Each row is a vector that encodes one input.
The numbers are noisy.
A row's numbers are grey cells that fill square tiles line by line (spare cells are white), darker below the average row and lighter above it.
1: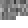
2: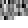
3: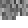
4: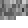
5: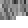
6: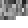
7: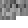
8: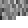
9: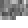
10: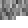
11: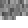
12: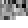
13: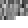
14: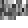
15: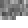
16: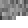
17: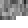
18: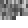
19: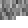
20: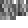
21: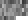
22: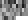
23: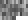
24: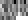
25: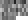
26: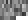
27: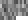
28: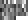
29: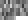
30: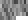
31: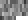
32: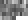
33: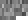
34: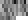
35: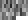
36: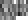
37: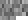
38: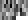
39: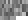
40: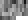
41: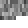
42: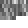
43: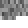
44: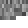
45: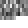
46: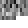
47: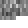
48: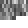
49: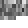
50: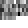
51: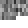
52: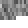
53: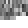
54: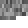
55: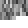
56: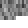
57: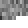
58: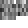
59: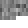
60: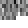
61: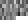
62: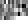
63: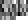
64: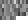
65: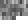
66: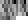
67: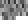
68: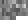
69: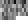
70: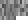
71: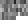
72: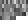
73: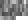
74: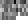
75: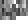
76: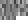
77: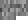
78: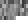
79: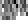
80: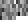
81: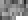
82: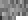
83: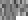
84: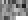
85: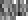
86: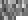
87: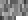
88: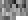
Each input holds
three true/false values.
